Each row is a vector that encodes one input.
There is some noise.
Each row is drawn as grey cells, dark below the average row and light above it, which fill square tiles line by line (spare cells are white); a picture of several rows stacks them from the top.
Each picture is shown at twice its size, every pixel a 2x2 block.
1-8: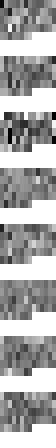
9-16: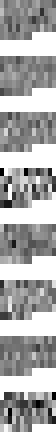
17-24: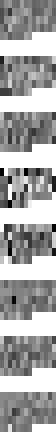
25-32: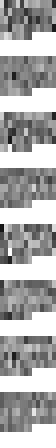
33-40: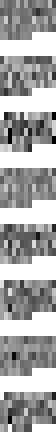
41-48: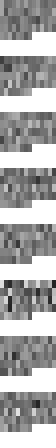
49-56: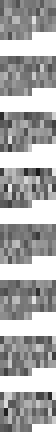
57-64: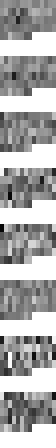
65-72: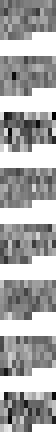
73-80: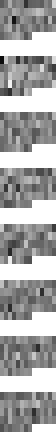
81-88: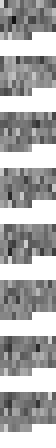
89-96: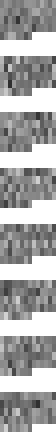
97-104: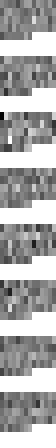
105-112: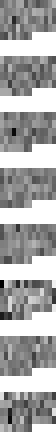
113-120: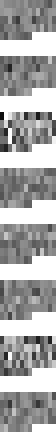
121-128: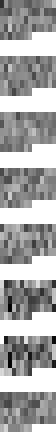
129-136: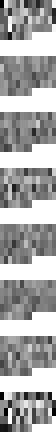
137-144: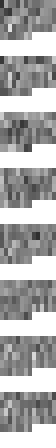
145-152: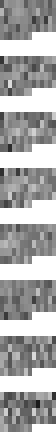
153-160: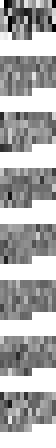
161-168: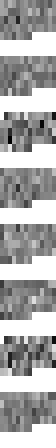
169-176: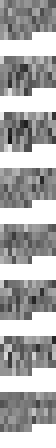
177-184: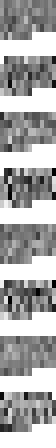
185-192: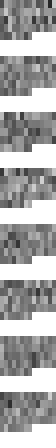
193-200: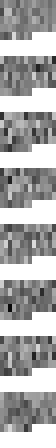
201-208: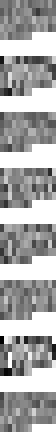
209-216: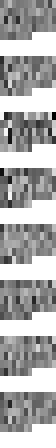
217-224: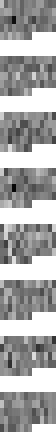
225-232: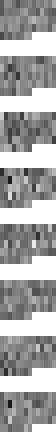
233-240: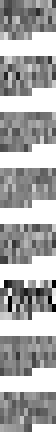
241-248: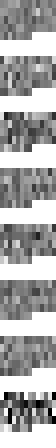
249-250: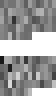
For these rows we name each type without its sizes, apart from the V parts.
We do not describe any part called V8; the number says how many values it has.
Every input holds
a true/false value and a value of V8, together with either a label, or a point on a line.
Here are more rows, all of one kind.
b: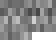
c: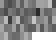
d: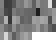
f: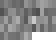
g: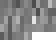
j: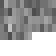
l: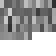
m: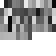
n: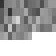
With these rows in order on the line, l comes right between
g and m.
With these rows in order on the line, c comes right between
f and j.
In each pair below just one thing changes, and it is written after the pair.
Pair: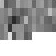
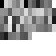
the true/false value
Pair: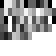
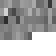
the label
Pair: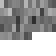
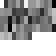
the label
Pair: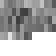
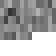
the label
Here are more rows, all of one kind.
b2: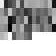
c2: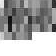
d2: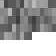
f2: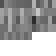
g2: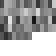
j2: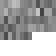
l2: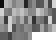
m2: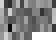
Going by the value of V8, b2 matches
f2 and l2.
